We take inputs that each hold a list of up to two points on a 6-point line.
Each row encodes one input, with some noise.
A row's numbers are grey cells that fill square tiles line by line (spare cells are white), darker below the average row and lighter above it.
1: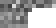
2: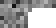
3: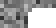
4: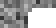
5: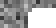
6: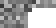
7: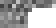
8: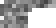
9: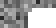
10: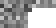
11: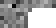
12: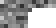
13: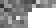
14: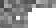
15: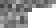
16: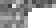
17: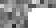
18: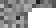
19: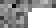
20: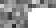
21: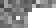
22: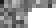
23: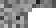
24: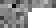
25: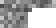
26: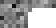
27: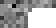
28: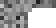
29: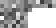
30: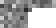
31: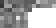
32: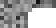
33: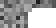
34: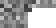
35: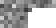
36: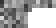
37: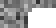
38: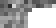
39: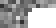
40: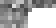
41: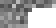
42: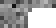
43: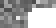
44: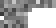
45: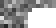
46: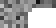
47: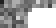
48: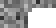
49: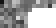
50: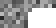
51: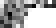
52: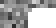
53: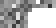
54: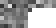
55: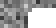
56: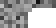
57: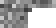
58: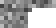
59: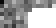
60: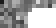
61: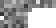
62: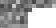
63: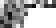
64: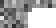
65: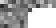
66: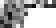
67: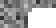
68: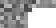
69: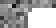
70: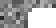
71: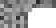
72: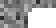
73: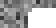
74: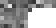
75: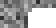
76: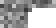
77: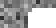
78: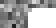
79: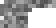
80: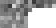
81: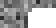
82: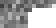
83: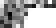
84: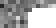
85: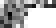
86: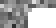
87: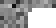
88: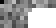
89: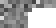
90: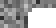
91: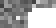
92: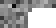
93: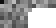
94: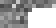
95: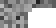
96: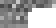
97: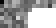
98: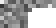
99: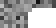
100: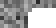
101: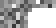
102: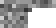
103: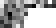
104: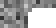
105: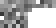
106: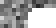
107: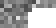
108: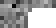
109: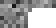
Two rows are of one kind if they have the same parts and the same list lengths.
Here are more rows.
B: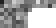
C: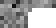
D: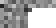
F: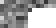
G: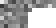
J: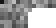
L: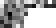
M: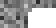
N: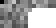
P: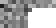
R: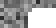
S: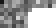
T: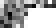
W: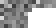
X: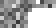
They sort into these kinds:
B, D, F, G, P, S, W, X
C, J, M, N, R
L, T

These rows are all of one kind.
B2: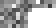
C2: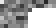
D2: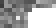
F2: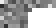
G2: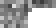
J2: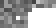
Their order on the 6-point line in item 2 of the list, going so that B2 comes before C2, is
D2, J2, B2, G2, F2, C2.
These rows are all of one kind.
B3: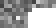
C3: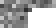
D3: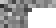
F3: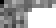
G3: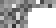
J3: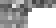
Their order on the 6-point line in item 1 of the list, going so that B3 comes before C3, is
G3, F3, B3, D3, C3, J3.
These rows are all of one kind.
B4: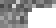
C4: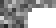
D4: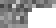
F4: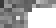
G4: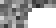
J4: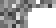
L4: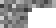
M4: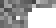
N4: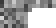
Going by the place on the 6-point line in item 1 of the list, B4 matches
D4 and L4.
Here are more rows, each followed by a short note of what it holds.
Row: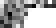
the empty list
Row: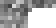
a list of two items
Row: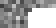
a list of two items
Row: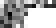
the empty list
